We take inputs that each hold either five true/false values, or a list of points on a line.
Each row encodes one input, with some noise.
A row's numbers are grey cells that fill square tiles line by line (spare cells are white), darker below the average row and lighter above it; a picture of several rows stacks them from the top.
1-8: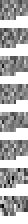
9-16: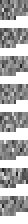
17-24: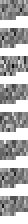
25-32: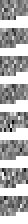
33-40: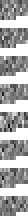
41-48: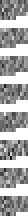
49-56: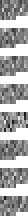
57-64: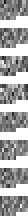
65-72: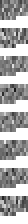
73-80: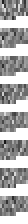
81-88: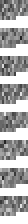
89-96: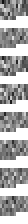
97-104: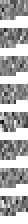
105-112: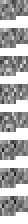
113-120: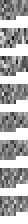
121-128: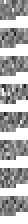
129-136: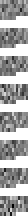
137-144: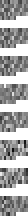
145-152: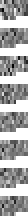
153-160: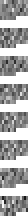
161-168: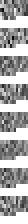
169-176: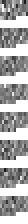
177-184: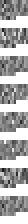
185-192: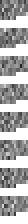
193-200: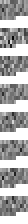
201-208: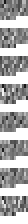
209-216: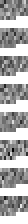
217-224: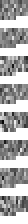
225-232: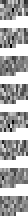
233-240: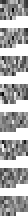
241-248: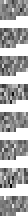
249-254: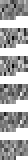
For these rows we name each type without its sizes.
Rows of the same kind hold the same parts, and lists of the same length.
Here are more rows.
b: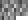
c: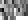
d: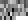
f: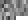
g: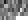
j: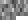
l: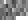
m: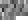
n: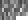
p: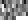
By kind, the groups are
b, f, g, j, l, m, n
c
d
p

